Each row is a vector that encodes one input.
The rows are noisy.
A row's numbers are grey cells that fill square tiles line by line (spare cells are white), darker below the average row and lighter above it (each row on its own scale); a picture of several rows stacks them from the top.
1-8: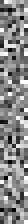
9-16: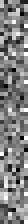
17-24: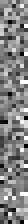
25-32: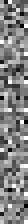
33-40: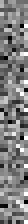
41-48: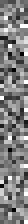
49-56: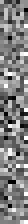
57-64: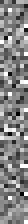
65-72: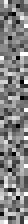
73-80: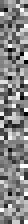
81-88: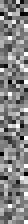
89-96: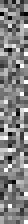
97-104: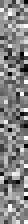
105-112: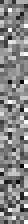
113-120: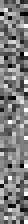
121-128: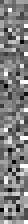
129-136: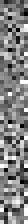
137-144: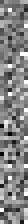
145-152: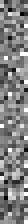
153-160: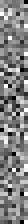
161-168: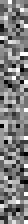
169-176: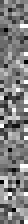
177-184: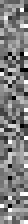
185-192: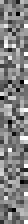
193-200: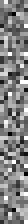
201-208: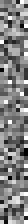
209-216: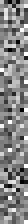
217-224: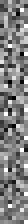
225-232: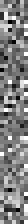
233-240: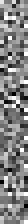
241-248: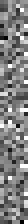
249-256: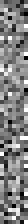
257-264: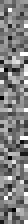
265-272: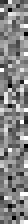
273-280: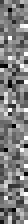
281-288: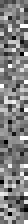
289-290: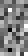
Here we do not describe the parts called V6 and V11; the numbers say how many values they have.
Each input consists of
a value of V6 and a value of V11, together with either one of 9 labels, or three true/false values.
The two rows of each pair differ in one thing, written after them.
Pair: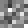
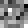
the value of V11
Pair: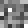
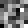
the value of V11
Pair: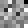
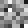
one of the three true/false values
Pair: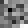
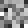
the value of V11
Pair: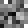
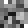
the value of V6
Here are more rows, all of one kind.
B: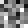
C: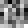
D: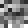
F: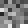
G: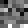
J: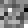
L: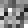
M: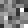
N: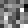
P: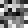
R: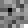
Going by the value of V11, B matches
M and N.
